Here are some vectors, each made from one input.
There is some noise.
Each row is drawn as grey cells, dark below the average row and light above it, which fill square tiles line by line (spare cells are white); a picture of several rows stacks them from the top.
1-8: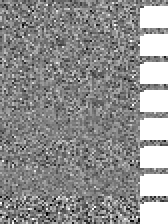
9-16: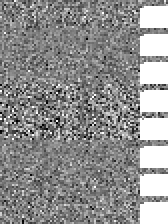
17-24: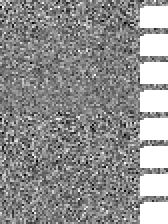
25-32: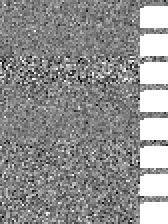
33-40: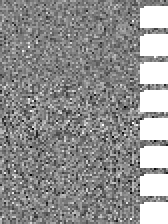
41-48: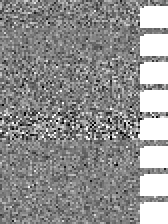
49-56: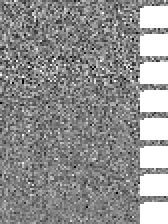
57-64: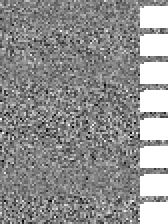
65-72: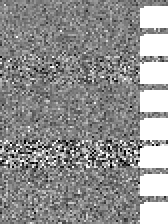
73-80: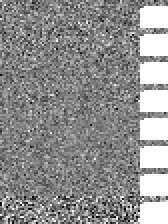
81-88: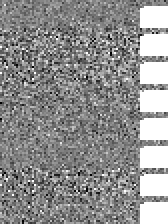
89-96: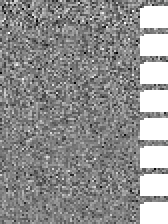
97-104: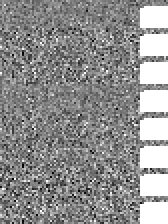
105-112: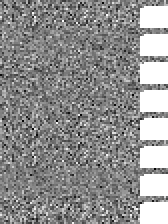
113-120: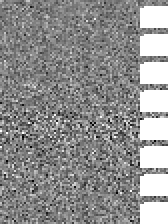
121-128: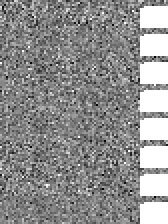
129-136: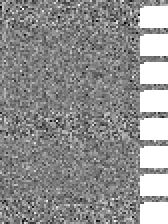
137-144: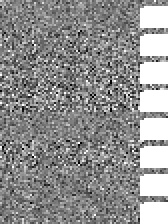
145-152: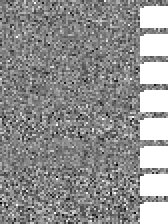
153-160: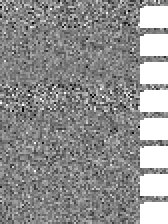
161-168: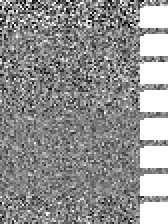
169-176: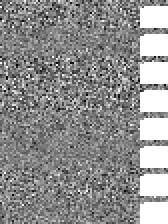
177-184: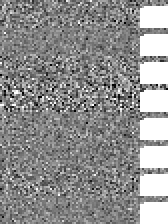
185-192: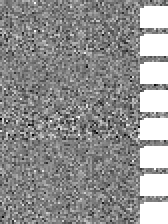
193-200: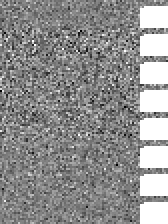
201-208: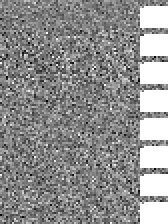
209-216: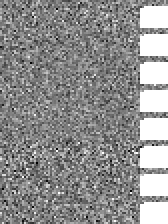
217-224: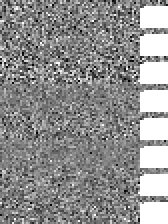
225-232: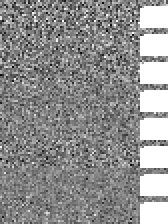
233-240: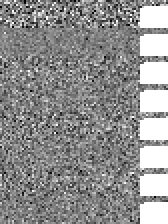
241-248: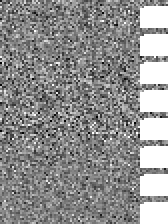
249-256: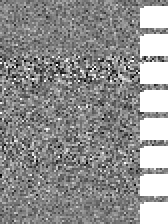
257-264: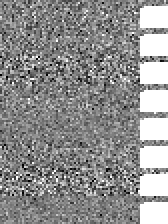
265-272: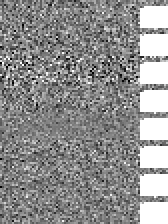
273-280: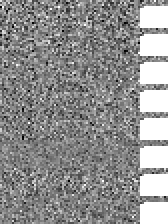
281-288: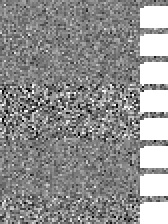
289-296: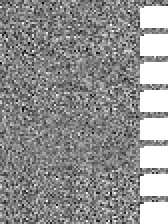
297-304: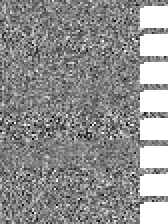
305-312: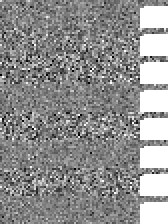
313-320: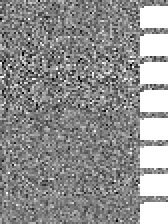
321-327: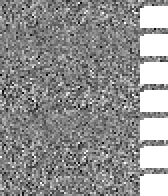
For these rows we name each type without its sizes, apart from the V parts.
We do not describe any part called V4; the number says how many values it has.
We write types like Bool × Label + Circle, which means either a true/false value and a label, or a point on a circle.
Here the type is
Label × List(V4) + Line.
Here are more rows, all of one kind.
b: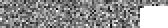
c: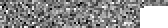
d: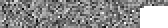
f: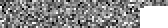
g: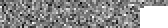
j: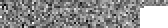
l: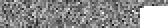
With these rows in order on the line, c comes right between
b and j.
